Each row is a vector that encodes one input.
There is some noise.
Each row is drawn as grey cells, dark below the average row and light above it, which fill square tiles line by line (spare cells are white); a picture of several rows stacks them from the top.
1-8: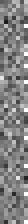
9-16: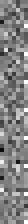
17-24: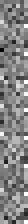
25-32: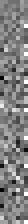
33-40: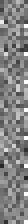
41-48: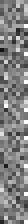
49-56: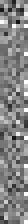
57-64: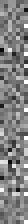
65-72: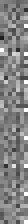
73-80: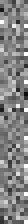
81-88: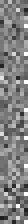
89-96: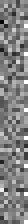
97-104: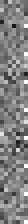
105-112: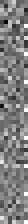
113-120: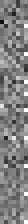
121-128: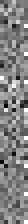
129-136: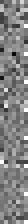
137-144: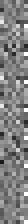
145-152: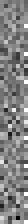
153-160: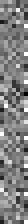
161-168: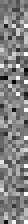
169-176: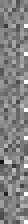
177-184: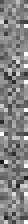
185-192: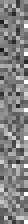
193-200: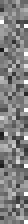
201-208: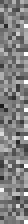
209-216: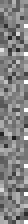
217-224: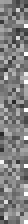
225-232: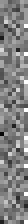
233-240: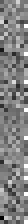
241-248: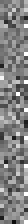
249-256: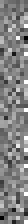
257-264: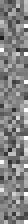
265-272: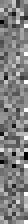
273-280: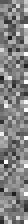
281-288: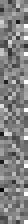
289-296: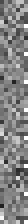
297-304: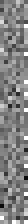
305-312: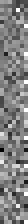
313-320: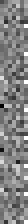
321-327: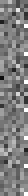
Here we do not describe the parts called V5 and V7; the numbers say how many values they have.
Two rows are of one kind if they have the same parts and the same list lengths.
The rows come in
3 kinds.
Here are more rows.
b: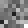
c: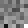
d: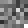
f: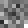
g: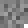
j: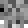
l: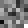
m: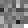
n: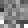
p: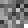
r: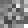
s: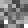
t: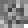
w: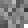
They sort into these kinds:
b, d, g
c, f, l, p, s, w
j, m, n, r, t

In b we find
a value of V5 and a value of V7.
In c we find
a point on a 6-point line and a value of V5.
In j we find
a point on an 11-point line and a node of a 9-node tree.
